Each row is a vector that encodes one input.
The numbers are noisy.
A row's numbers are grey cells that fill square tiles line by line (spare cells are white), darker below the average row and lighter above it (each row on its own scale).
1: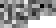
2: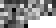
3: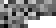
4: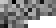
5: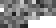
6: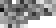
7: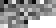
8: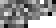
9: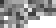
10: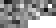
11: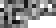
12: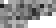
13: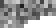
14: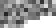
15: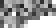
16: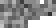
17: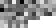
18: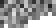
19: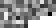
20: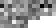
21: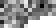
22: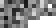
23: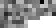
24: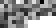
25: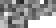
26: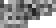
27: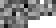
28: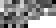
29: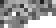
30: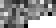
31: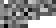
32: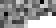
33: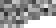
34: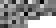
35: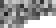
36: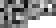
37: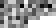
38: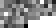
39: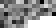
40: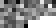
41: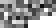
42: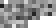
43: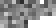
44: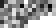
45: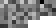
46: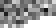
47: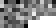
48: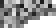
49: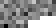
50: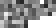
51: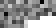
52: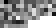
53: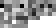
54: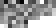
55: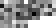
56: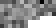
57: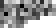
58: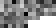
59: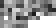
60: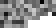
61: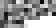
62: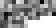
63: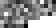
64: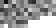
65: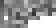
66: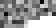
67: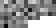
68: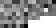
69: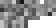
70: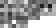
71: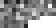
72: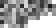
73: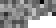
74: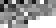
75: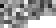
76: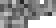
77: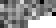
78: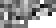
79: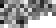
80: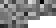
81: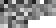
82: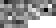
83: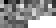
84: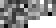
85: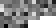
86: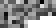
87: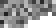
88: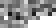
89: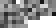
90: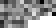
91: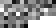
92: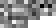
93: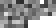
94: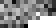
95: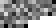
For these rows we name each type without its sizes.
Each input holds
a node of a tree and a true/false value, together with either a fixed value, or a node of a tree.
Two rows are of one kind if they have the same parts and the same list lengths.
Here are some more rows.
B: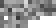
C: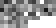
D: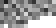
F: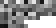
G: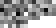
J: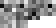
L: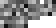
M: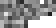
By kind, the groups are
B, F, J
C, D, G, L, M

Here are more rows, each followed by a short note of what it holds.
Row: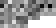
a node of each of two trees and a true/false value
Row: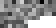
a node of each of two trees and a true/false value
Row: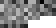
a node of each of two trees and a true/false value
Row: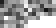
a node of each of two trees and a true/false value
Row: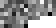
a node of a tree and a true/false value
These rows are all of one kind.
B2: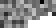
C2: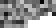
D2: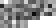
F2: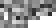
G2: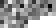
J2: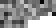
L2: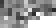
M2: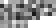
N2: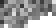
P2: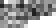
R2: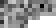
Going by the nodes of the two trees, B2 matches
C2, G2, J2 and N2.
